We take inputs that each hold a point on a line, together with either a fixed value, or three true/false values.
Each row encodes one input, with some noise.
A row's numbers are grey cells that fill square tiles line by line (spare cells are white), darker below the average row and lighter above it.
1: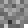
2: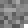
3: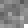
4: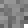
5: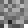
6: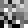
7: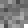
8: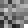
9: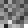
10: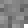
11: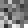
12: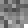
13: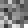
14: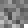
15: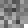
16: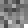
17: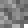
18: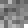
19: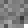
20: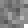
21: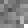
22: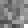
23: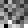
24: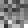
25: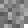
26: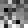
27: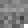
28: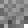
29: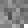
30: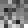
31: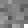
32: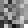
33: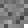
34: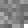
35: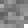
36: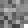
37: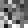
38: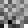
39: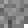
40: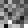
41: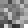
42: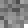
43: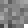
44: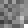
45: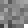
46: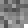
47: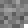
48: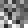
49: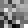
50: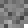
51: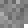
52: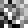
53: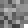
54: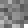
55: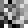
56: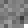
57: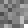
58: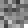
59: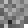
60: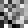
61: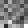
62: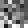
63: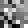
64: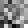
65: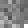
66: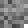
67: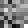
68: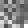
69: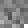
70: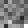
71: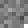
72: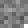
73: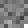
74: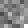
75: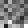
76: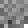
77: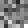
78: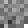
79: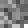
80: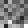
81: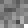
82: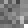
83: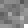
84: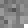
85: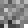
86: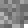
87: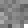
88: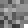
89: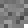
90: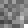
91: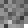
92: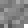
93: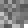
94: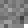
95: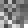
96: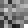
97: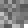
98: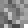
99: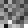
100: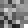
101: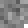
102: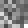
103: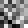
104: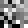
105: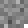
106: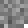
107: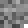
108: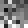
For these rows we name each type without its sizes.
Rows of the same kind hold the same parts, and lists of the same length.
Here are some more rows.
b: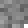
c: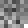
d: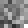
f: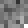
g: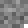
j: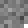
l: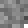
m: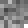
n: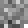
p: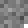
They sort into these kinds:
b, c, d, f, l, m, n
g, j, p

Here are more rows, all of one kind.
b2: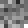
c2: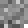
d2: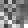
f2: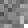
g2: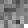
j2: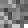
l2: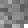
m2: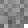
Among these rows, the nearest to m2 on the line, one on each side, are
b2 and j2.
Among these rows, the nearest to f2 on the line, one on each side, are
c2 and g2.
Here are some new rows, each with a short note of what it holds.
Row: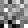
a point on a line and three true/false values
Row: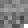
a point on a line
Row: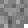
a point on a line and three true/false values
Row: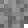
a point on a line and three true/false values
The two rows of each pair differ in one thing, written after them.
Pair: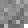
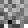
one of the three true/false values
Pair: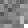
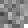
the place on the line
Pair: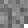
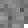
the place on the line
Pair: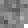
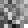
the place on the line
